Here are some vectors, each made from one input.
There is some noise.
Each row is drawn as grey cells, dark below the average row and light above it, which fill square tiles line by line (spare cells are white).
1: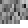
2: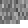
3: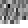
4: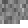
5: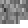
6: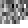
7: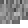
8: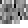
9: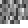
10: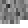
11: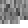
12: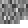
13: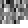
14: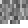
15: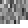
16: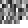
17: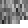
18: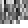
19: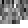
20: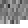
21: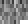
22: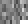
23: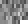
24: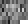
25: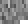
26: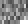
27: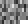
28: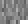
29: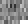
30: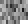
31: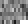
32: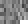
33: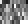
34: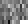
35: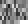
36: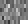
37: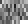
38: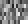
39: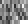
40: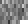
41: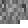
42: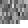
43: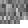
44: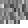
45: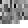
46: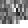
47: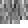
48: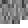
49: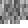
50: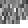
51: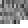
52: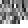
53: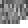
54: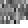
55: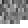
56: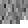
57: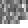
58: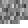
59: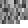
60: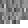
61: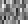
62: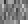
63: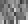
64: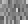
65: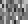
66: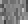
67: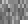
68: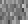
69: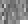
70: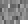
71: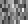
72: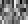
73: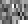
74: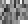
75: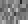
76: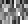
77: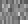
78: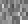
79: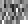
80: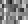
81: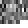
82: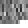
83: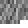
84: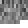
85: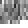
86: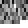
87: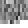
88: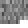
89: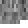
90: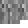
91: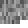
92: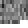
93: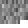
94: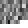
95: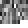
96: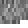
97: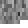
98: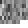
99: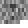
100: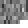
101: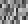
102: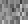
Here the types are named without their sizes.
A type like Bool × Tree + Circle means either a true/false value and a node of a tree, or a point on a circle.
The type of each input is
(Bool × Bool × Bool × Bool + Unit) × Label × Label.
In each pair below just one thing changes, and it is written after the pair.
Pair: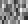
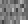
one of the two labels
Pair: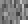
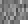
one of the four true/false values
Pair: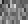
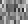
one of the two labels
